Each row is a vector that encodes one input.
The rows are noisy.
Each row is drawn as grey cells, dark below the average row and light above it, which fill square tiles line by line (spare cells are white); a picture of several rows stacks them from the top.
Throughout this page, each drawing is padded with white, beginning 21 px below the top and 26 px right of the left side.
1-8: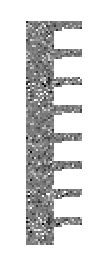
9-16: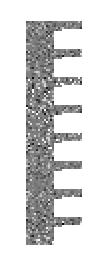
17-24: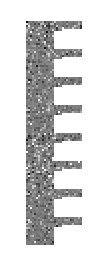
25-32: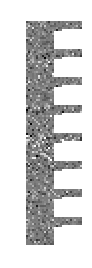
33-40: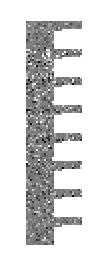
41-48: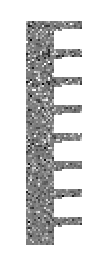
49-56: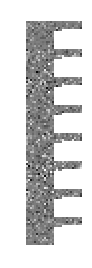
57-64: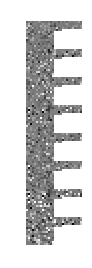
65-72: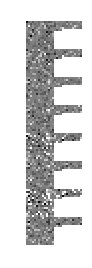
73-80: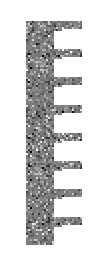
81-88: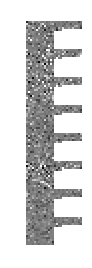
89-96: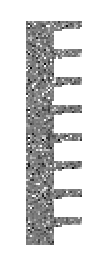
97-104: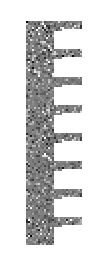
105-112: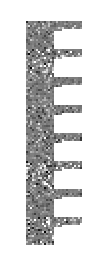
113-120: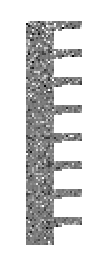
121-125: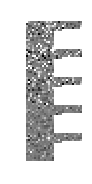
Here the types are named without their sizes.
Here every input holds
two labels, together with either a label, or three true/false values.
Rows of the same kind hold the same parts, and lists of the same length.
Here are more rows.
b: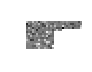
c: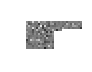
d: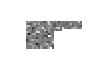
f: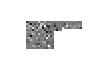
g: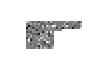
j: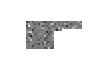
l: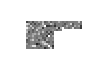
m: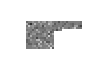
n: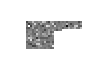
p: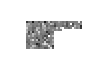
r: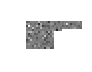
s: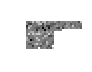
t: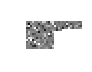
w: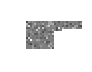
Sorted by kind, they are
b, g, s
c, d, f, j, l, m, n, p, r, t, w

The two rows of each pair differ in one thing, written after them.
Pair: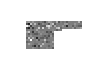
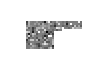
one of the two labels
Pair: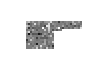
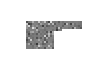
one of the three true/false values
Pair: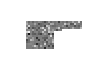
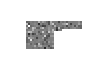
one of the three true/false values
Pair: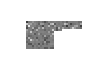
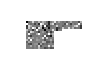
one of the three true/false values
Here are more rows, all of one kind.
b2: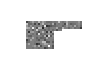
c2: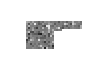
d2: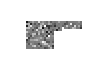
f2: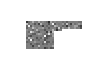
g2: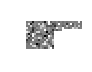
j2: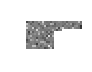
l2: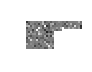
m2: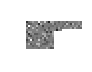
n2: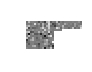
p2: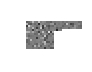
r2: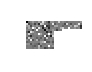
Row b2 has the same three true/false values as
d2, g2, n2 and p2.
